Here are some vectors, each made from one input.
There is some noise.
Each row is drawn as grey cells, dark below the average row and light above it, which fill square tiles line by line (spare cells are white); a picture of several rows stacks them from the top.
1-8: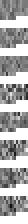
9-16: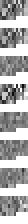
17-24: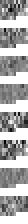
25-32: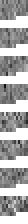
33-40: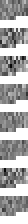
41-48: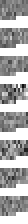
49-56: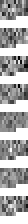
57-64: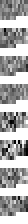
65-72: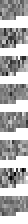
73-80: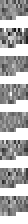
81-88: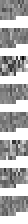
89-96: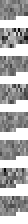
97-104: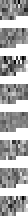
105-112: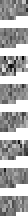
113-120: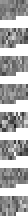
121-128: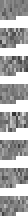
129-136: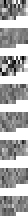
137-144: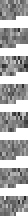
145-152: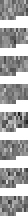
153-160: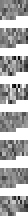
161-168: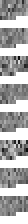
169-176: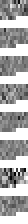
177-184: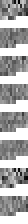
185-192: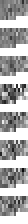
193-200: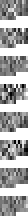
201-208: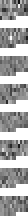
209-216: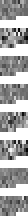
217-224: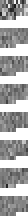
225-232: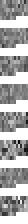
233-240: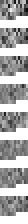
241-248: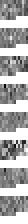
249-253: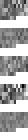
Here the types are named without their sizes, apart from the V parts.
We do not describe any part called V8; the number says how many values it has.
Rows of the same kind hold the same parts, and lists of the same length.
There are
4 kinds of row.
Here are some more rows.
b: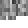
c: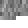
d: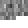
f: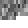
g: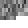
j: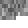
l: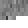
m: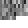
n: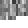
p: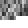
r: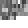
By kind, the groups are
b, n
c, d, p
f, j, l, m, r
g

